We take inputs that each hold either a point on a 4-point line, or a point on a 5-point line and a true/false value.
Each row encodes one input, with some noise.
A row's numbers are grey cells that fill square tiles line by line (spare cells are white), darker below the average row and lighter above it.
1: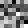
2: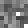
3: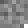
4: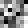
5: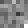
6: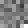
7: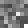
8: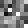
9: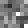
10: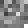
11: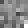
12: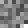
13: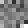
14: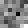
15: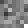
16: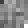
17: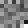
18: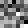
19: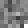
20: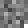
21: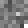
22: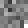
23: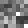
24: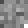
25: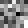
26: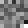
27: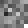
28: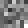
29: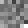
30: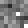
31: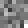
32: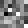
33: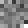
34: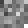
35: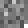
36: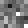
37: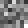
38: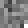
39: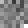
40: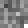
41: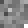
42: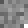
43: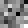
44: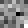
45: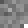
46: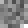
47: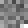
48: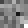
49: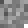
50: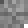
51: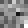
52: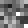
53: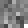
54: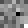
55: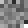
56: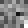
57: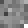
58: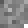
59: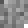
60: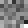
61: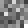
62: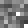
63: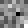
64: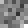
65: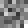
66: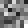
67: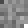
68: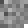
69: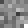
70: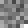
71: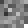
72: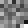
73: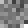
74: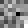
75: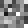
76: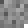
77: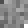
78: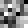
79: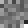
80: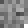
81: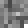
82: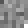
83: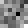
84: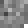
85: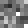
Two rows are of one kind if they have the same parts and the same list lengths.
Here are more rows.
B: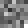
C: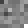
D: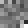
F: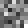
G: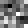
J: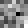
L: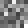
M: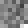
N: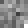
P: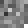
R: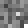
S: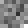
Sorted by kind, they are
B, D, F, G, L, M, R, S
C, J, N, P

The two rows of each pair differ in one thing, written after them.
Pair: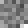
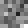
the place on the 5-point line
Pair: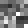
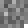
the place on the 5-point line
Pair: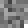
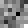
the true/false value
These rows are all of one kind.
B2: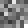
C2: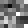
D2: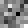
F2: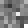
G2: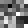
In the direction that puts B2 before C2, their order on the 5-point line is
B2, D2, F2, C2, G2.
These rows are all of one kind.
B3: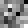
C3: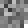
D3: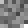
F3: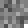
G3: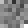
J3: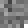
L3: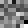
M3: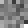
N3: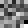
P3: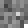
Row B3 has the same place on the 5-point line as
D3, L3 and P3.
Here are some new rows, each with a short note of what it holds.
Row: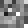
a point on a 4-point line
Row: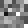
a point on a 4-point line
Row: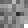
a point on a 4-point line
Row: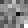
a point on a 4-point line
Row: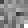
a point on a 4-point line
